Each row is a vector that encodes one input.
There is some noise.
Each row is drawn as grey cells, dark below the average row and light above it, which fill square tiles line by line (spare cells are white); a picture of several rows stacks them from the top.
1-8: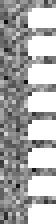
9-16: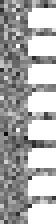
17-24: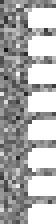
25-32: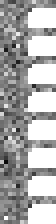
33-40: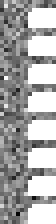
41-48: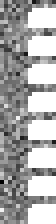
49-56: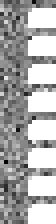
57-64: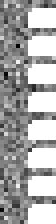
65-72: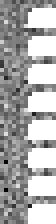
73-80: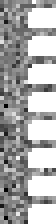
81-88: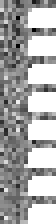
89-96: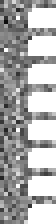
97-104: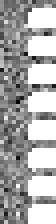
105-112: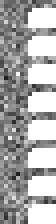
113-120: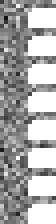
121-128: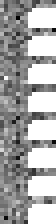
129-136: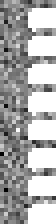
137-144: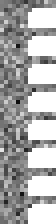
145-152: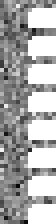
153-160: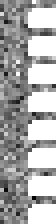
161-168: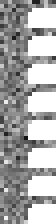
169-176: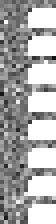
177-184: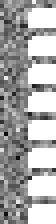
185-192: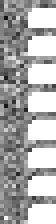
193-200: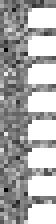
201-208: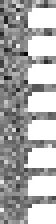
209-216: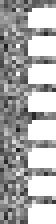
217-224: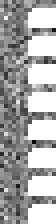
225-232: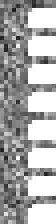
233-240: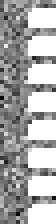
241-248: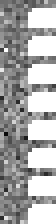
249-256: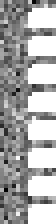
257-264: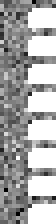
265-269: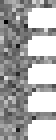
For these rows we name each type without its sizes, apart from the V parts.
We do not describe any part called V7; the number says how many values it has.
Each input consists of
a point on a circle, together with either a point on a circle and a value of V7, or a node of a tree.
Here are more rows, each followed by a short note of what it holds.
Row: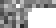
a point on each of two circles and a value of V7
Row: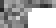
a point on each of two circles and a value of V7
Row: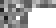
a point on each of two circles and a value of V7
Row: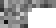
a point on each of two circles and a value of V7
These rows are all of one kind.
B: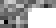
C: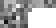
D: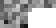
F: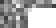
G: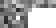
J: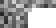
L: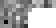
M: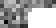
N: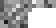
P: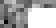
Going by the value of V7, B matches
C, F and G.
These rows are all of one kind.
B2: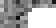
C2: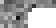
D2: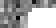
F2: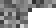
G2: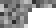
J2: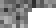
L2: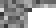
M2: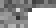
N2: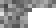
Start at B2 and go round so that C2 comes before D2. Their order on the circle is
B2, L2, N2, C2, M2, J2, F2, G2, D2.
